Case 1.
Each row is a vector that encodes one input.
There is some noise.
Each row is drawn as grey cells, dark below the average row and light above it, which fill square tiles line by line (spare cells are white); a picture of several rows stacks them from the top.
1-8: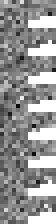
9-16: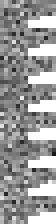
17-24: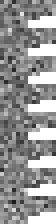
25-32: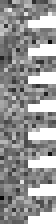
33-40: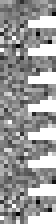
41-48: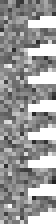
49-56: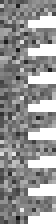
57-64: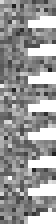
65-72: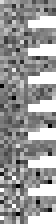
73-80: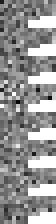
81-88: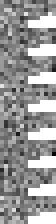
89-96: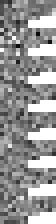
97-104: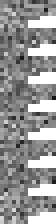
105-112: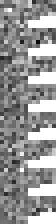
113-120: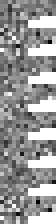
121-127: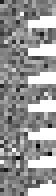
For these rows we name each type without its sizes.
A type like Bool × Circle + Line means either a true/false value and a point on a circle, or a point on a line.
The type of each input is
List(Line).
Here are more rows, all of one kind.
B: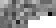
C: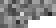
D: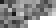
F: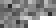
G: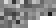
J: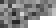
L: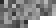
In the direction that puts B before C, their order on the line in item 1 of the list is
G, B, F, C, L, J, D.
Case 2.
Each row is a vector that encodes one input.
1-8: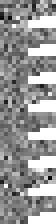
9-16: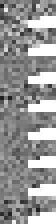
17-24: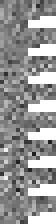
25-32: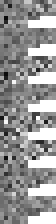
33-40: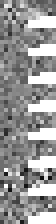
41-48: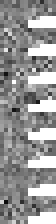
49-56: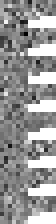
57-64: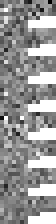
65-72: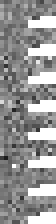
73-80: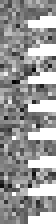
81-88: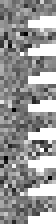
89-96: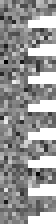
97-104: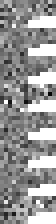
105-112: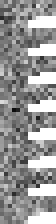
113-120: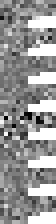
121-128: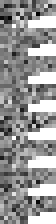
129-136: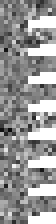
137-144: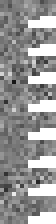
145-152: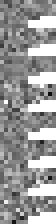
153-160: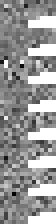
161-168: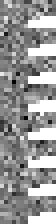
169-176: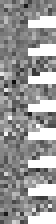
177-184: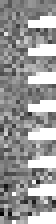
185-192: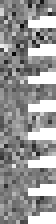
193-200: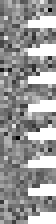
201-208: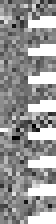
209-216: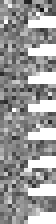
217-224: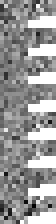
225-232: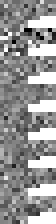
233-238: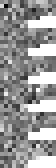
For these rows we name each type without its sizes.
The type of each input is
Bool × Label + Line.
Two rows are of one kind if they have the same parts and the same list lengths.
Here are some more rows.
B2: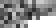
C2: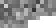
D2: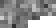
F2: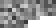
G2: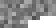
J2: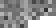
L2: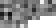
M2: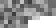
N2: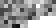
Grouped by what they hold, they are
B2, D2, G2, J2
C2, F2, L2, M2, N2

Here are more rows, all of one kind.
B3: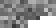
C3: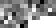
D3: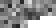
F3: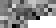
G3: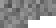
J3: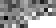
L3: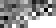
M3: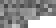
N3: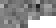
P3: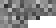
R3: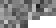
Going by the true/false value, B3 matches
C3, F3 and R3.
